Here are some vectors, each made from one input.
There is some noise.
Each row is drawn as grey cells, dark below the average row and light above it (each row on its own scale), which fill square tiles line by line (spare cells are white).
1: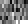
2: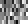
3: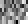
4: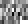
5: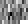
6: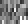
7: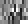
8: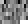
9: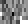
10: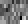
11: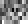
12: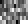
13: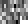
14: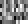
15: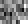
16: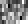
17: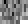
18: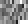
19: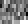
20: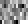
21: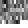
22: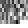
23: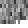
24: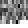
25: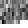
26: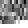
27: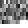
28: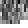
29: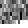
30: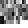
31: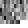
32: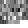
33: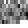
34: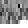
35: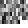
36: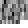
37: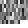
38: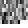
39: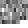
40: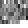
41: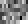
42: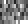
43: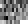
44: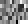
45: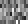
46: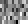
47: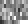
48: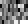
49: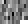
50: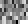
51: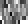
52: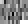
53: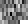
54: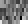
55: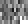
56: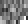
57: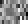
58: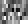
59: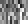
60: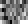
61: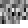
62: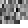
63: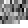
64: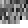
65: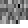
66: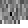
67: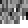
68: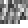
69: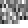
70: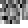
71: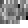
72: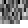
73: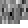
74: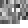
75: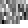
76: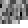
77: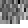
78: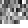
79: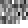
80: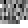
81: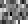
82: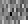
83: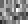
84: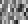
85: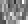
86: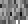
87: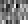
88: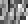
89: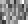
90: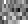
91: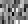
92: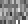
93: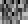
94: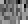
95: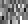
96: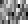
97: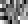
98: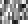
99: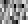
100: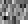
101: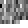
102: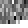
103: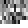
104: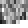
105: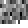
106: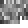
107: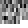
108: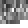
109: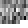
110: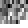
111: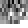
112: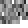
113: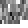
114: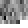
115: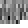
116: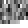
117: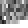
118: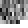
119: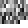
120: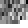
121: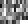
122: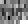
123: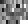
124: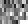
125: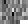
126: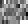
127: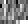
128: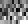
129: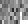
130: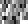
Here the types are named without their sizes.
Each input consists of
a label, together with either a label, or a point on a line.
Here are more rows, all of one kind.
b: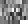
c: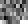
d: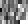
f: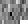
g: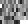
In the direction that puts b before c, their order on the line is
b, c, d, f, g.
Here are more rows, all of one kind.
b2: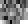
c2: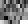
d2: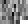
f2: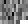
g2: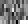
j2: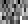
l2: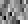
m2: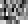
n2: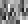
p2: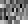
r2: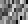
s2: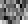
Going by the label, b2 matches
c2, m2, p2 and s2.
